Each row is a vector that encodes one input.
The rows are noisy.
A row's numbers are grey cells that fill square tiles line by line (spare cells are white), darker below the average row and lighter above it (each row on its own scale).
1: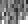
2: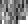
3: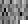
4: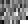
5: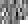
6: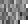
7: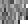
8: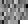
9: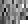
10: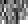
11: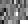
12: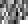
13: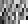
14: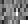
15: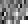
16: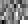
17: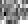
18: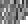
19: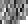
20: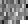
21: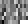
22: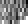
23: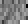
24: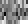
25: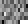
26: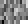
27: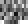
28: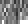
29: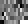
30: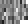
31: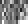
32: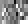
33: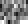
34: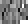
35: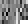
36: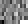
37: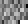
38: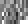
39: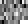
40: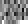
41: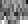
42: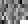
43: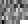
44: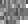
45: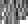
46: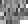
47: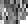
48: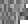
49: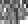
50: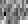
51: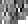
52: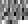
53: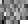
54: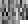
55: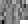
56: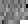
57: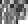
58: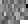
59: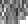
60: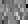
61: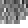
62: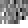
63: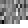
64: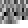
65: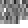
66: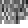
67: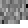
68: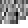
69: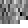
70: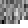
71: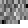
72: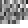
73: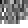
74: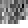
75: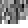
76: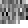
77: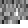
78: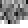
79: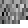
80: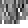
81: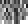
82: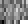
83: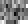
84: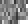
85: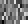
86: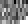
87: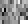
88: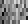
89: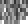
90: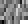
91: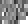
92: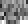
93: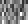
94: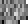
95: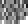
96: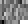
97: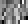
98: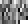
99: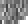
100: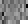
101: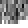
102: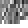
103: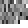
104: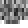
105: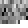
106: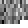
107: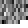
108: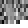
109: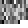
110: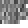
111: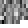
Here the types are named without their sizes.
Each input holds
a true/false value, together with either a point on a circle, or a label.
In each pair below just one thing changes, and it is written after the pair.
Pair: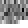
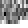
the label
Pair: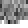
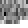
the label
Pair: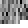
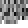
the true/false value
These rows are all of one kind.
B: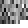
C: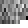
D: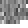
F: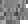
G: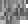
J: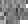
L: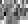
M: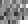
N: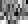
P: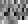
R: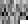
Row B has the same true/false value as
C and R.
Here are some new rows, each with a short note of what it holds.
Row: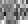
a label and a true/false value
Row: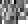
a point on a circle and a true/false value
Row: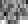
a label and a true/false value
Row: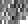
a point on a circle and a true/false value
